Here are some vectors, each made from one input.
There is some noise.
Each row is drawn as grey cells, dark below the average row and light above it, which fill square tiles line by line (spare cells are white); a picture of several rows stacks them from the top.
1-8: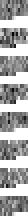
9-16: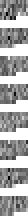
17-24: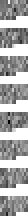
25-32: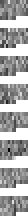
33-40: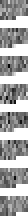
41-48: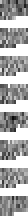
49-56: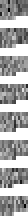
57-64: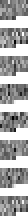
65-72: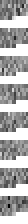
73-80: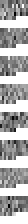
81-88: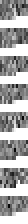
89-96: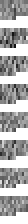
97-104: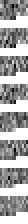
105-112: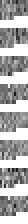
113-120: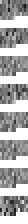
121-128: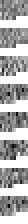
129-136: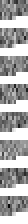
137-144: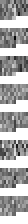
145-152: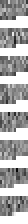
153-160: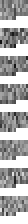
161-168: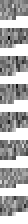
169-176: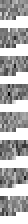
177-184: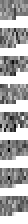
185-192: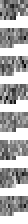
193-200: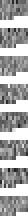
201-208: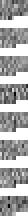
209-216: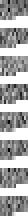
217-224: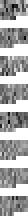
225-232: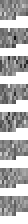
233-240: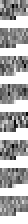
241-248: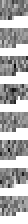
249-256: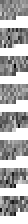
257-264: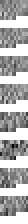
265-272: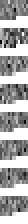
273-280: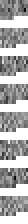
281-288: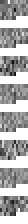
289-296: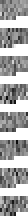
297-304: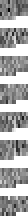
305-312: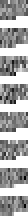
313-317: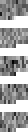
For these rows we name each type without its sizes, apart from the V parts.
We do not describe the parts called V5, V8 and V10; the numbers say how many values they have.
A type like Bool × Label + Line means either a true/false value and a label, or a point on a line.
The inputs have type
Bool × (Tree + Unit) × V8 + Line + V5 × V10.
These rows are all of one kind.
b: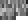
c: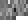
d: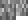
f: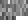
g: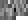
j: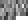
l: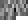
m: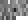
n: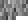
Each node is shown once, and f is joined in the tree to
b and c.
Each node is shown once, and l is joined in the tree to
g and n.
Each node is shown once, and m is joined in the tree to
c and d.
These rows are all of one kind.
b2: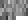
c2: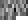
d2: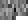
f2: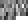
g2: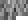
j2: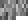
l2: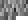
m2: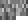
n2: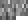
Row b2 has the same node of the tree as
g2, j2 and l2.
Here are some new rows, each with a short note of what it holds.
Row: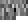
a node of a tree, a true/false value and a value of V8
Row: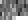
a value of V5 and a value of V10
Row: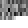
a value of V5 and a value of V10
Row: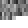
a value of V5 and a value of V10
